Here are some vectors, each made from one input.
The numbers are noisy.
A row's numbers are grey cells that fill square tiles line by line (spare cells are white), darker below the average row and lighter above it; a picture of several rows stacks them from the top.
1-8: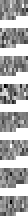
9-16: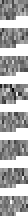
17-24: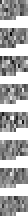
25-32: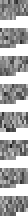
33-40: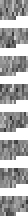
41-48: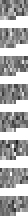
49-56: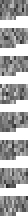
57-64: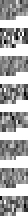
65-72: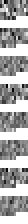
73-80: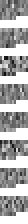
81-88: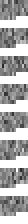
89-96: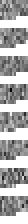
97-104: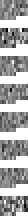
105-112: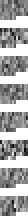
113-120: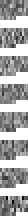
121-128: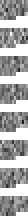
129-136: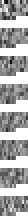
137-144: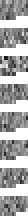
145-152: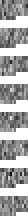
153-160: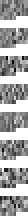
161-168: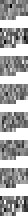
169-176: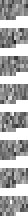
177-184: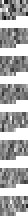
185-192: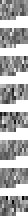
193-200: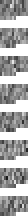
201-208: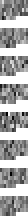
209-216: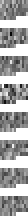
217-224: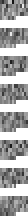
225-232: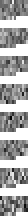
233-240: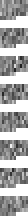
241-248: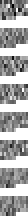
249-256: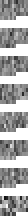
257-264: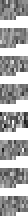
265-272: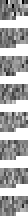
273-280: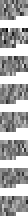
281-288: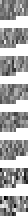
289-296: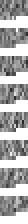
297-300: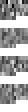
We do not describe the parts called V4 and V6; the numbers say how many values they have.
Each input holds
either a point on a 7-point line and a value of V6, or a point on an 11-point line and a true/false value, or a value of V4.
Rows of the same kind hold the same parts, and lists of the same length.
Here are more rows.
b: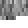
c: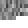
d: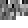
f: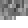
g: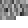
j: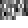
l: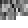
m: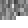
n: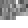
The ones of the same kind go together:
b, f, m, n
c, g
d, j, l

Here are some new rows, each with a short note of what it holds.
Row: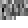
a point on an 11-point line and a true/false value
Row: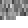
a point on a 7-point line and a value of V6
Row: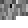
a point on a 7-point line and a value of V6
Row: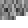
a point on a 7-point line and a value of V6
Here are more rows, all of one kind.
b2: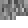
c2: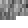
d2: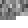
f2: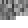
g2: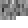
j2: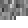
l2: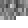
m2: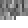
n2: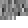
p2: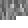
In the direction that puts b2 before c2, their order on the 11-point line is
d2, m2, f2, l2, j2, g2, b2, c2, n2, p2.
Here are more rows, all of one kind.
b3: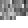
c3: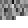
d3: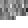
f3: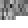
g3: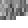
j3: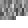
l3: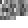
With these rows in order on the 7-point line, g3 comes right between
j3 and l3.
